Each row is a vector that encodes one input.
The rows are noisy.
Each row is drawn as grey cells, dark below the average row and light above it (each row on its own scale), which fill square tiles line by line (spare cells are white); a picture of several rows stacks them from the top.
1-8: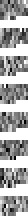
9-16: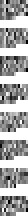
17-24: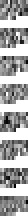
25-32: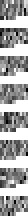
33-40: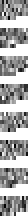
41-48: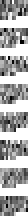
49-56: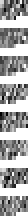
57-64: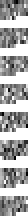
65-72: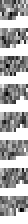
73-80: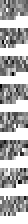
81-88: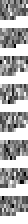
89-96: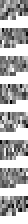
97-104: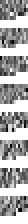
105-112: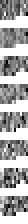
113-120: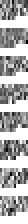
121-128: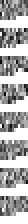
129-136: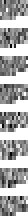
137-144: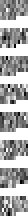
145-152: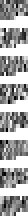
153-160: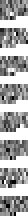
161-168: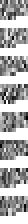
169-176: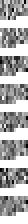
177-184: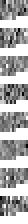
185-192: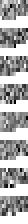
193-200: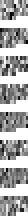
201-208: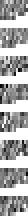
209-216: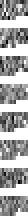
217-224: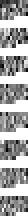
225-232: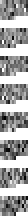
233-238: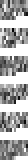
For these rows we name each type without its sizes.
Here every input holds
either a point on a circle, or four true/false values.
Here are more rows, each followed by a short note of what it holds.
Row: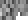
four true/false values
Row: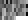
four true/false values
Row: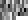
a point on a circle
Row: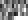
four true/false values
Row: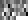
four true/false values
